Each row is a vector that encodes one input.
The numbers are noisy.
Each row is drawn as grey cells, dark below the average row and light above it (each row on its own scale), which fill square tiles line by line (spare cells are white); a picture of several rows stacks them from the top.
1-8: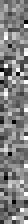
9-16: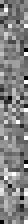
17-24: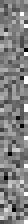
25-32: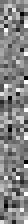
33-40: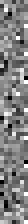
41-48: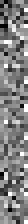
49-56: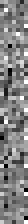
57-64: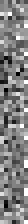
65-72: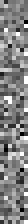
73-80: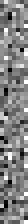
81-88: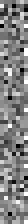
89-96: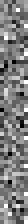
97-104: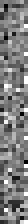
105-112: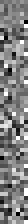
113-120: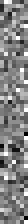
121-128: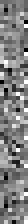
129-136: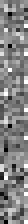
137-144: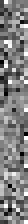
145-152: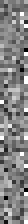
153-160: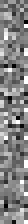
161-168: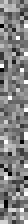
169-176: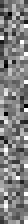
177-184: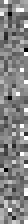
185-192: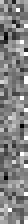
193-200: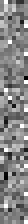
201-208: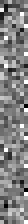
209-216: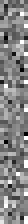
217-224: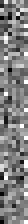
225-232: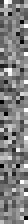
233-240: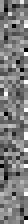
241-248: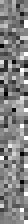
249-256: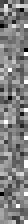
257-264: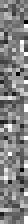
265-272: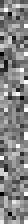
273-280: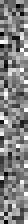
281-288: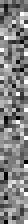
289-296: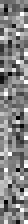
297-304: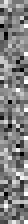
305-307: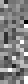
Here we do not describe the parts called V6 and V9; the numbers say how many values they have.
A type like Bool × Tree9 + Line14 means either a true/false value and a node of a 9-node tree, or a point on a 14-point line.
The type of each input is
(Bool × Bool × Bool × Bool × V6 + Line11) × V9.
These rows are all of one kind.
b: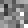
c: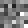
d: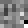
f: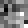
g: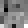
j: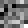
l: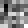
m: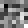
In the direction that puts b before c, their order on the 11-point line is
l, b, d, f, g, m, c, j.
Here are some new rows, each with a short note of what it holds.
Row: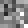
a point on an 11-point line and a value of V9
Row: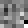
a point on an 11-point line and a value of V9
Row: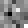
four true/false values, a value of V6 and a value of V9
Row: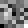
four true/false values, a value of V6 and a value of V9
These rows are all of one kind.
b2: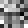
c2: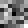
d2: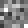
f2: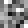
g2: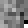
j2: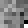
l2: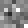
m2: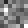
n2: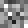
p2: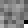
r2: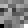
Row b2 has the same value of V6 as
g2 and j2.
